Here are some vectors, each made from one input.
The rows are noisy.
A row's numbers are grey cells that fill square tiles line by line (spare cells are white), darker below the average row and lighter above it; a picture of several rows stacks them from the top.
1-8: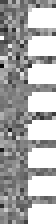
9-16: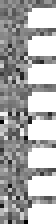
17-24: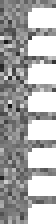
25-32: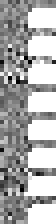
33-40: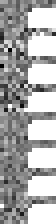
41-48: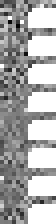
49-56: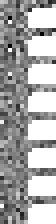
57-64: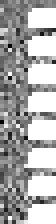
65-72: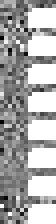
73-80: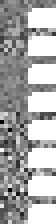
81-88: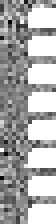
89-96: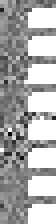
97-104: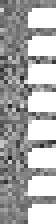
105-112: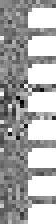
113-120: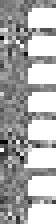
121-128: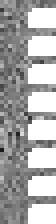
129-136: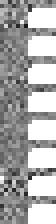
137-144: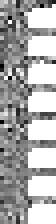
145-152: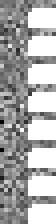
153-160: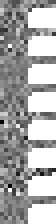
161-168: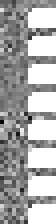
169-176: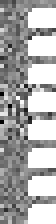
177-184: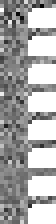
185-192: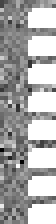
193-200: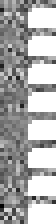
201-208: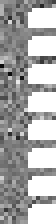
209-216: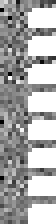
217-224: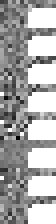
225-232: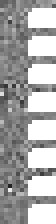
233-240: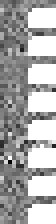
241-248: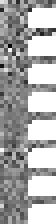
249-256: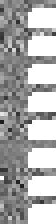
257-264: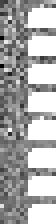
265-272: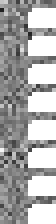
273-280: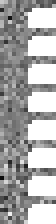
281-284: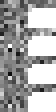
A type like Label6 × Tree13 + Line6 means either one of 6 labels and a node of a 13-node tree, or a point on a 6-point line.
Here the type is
Bool × (Label12 + Line7) + Line8.
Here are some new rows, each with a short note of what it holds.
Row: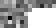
a point on a 7-point line and a true/false value
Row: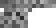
a point on a 7-point line and a true/false value
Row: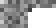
a point on an 8-point line
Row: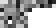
a point on an 8-point line
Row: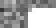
one of 12 labels and a true/false value
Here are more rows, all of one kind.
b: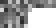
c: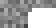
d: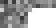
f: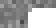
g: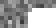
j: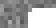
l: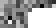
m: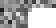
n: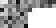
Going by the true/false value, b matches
g, j and l.
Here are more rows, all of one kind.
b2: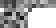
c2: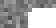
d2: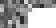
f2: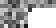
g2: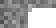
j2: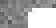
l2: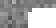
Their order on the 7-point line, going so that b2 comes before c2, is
f2, j2, l2, b2, d2, g2, c2.
